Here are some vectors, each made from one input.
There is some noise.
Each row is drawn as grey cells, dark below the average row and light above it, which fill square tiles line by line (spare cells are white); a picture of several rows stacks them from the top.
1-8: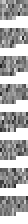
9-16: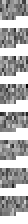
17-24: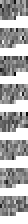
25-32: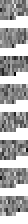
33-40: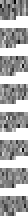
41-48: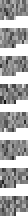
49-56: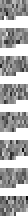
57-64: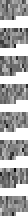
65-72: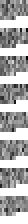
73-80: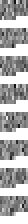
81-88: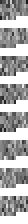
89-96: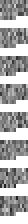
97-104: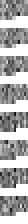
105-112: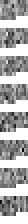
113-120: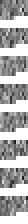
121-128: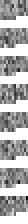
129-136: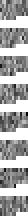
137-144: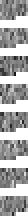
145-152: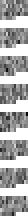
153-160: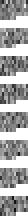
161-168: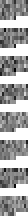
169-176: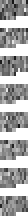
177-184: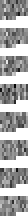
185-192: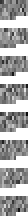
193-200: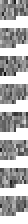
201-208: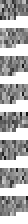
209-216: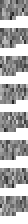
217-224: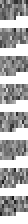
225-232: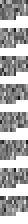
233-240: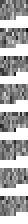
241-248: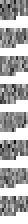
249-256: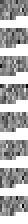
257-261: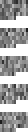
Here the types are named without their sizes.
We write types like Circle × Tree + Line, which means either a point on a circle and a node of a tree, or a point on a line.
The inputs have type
Bool × Bool × Bool + Line + Tree.
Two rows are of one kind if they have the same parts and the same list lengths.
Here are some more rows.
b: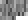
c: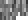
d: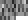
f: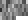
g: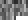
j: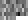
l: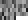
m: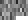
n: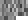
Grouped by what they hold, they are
b, f, n
c, d, g, l
j, m

